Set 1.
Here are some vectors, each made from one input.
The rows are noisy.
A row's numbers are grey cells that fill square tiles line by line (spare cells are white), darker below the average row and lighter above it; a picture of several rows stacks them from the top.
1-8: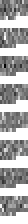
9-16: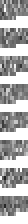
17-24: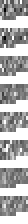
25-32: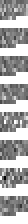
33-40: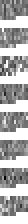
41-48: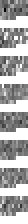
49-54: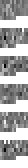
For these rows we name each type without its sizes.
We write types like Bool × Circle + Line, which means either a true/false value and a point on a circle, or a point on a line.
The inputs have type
Label.
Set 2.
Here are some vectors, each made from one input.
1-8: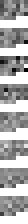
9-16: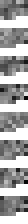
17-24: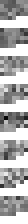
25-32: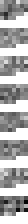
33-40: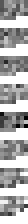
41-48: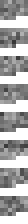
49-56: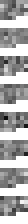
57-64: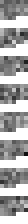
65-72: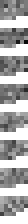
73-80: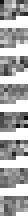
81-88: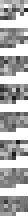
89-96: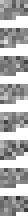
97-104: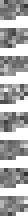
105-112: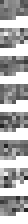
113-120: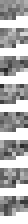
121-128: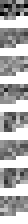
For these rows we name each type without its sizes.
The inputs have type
Label.
